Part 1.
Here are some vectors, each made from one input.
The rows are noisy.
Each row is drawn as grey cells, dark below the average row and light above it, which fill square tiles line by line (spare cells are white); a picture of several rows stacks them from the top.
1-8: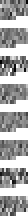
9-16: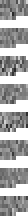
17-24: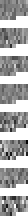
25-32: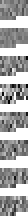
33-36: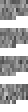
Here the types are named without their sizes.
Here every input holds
a point on a line.
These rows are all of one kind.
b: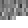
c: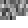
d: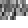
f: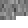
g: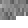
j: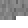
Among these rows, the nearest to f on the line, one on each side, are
b and j.
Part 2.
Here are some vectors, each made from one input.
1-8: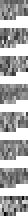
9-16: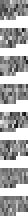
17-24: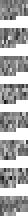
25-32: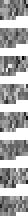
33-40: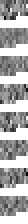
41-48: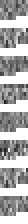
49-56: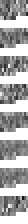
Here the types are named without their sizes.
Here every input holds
a node of a tree.
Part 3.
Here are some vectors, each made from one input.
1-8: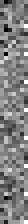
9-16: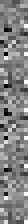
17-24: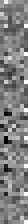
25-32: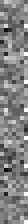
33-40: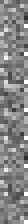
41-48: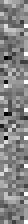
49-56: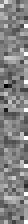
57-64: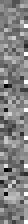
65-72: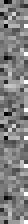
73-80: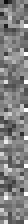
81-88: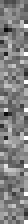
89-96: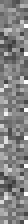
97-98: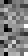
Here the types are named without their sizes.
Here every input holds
a point on a line.
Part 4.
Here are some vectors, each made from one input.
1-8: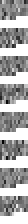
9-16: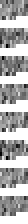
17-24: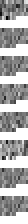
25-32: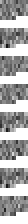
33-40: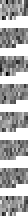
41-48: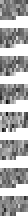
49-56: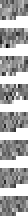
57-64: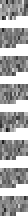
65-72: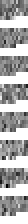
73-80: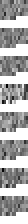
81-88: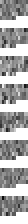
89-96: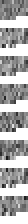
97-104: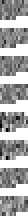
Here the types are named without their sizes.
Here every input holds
a point on a line.
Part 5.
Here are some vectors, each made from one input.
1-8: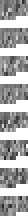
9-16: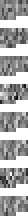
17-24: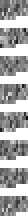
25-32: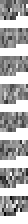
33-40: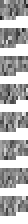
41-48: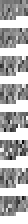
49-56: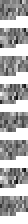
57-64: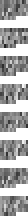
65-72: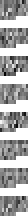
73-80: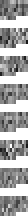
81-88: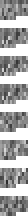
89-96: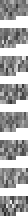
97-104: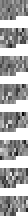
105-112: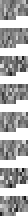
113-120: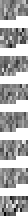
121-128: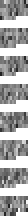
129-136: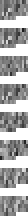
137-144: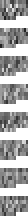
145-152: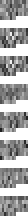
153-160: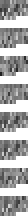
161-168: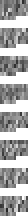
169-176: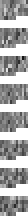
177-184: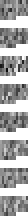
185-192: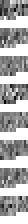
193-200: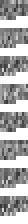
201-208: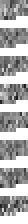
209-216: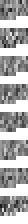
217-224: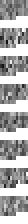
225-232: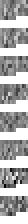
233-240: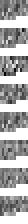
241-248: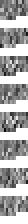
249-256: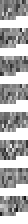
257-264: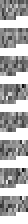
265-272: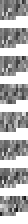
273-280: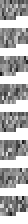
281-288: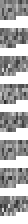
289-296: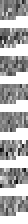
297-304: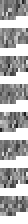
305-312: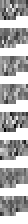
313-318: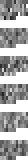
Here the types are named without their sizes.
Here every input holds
a node of a tree.
